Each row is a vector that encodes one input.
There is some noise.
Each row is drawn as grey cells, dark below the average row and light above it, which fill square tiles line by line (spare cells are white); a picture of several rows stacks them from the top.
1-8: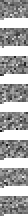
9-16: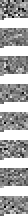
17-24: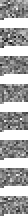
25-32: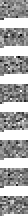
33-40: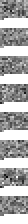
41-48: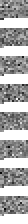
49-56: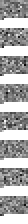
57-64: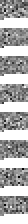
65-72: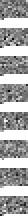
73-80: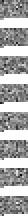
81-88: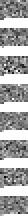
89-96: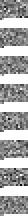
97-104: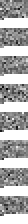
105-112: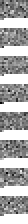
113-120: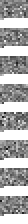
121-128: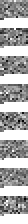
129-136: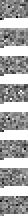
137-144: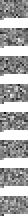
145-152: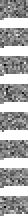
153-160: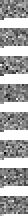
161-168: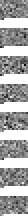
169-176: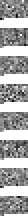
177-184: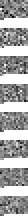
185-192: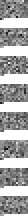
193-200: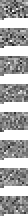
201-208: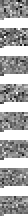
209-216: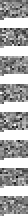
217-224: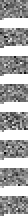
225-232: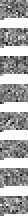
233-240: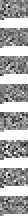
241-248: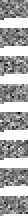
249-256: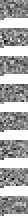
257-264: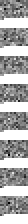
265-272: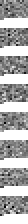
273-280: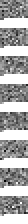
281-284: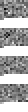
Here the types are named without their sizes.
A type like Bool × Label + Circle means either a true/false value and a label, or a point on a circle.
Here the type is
(Bool × Bool × Bool × Bool + Circle) × Circle.
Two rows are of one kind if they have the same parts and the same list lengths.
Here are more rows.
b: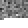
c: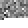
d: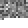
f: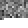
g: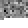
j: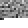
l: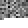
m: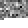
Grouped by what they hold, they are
b, c, d, f, j, l
g, m

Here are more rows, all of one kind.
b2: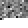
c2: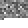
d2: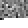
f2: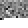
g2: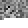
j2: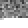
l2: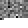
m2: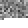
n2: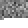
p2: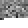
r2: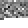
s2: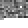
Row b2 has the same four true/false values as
d2, f2, l2 and p2.
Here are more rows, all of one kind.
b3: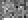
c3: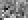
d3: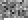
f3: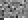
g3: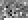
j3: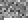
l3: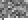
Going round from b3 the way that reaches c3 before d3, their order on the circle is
b3, g3, j3, c3, d3, l3, f3.
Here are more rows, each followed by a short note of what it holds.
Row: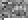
a point on a circle and four true/false values
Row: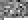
a point on each of two circles
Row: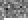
a point on each of two circles
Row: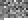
a point on each of two circles
